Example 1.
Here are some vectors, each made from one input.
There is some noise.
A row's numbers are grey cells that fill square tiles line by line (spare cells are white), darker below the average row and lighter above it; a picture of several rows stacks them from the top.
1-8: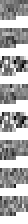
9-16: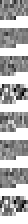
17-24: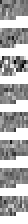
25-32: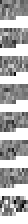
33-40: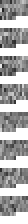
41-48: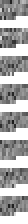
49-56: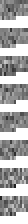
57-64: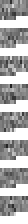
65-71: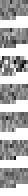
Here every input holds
either a fixed value, or a point on each of two 8-point lines and a true/false value.
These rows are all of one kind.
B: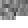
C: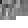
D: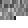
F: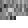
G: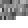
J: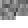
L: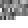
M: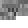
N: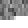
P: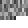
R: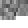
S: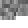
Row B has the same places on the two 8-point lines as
J, M, R and S.
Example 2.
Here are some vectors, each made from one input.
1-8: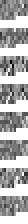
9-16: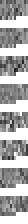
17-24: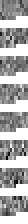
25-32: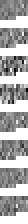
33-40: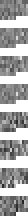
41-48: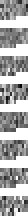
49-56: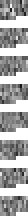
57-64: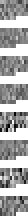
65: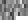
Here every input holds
either a point on an 8-point line, or three true/false values.
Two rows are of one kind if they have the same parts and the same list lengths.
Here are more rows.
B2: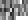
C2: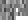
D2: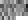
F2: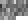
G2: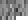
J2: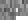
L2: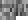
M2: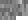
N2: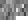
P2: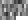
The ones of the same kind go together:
B2, C2, G2, J2, M2, N2
D2, F2, L2, P2

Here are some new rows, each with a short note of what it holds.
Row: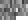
a point on an 8-point line
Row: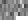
a point on an 8-point line
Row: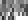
three true/false values
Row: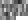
three true/false values
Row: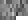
three true/false values
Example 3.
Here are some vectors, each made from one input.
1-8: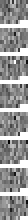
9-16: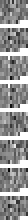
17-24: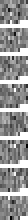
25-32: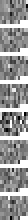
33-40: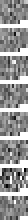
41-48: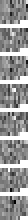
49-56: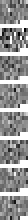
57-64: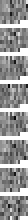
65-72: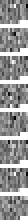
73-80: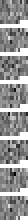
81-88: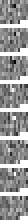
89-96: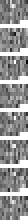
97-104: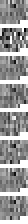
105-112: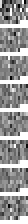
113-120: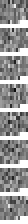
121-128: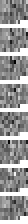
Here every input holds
either a point on an 11-point circle and a true/false value, or a fixed value.
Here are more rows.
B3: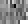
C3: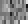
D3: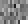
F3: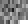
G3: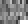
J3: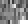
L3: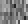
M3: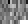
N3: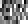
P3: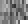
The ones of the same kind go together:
B3, C3, D3, F3, G3, J3, L3, M3, P3
N3

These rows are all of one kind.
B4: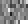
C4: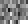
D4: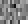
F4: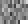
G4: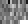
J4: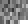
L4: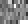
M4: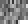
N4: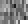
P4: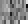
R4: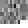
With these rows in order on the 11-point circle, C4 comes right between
J4 and N4.
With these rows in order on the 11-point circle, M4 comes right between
J4 and L4.
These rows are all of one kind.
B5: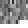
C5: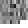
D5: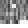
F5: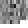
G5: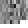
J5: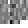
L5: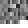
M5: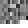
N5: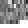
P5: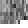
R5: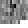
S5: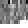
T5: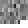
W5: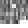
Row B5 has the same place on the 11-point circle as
C5, F5 and G5.
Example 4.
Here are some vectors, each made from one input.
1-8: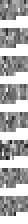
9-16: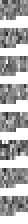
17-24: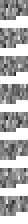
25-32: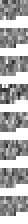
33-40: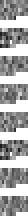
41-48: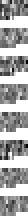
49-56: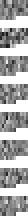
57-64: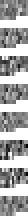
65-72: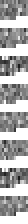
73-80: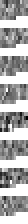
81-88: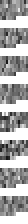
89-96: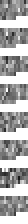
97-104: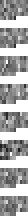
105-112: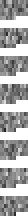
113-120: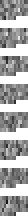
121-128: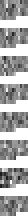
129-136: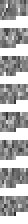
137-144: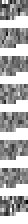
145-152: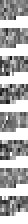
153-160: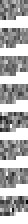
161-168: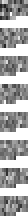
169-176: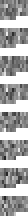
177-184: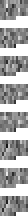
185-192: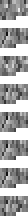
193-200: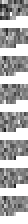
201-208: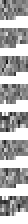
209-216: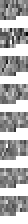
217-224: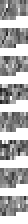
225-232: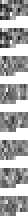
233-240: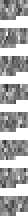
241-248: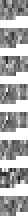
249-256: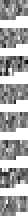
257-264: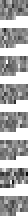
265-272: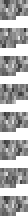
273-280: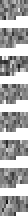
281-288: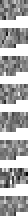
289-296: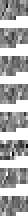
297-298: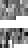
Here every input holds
either one of 7 labels, or four true/false values.
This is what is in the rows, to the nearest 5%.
About 15% of them hold one of 7 labels. The rest hold four true/false values.
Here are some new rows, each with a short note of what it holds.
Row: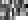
one of 7 labels
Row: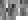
four true/false values
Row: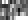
one of 7 labels
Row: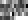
one of 7 labels
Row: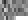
four true/false values
